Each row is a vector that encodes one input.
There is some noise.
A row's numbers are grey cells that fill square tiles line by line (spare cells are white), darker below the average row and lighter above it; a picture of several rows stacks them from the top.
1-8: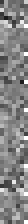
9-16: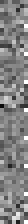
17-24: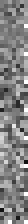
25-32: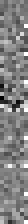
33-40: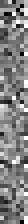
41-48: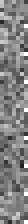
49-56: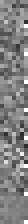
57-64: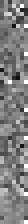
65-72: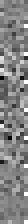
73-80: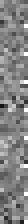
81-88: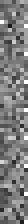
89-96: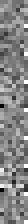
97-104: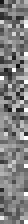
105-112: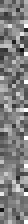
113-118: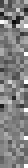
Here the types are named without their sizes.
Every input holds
a point on a line, together with either a point on a line, or a node of a tree.
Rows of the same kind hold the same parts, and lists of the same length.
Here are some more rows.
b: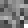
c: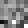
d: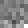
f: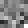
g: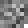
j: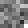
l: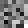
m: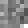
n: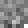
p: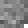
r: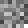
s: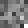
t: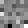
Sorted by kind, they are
b, c, f, g, j, m, n, p, t
d, l, r, s

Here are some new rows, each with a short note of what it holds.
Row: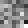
a point on a line and a node of a tree
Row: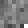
a point on a line and a node of a tree
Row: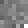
a point on each of two lines
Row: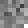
a point on each of two lines
